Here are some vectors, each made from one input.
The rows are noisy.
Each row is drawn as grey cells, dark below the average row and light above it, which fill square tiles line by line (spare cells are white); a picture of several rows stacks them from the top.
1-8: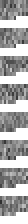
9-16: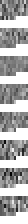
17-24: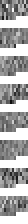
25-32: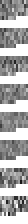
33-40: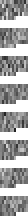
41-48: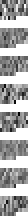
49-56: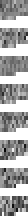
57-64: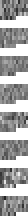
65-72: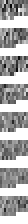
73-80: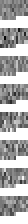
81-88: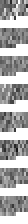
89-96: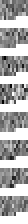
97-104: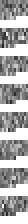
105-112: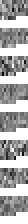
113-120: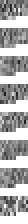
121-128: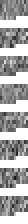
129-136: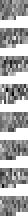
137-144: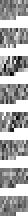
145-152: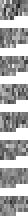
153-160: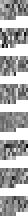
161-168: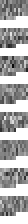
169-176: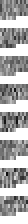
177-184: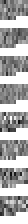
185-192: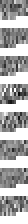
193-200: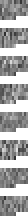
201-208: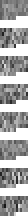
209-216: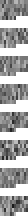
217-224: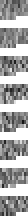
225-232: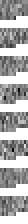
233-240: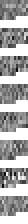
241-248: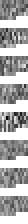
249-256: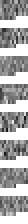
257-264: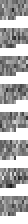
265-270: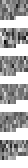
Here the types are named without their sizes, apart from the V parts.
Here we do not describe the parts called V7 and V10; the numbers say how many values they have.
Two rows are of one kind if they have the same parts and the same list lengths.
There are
5 kinds of row.
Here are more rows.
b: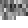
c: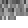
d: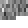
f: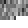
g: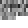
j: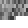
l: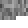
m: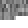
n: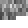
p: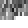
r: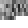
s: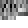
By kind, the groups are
b, d, l
c
f, g, j, m, n, r
p
s

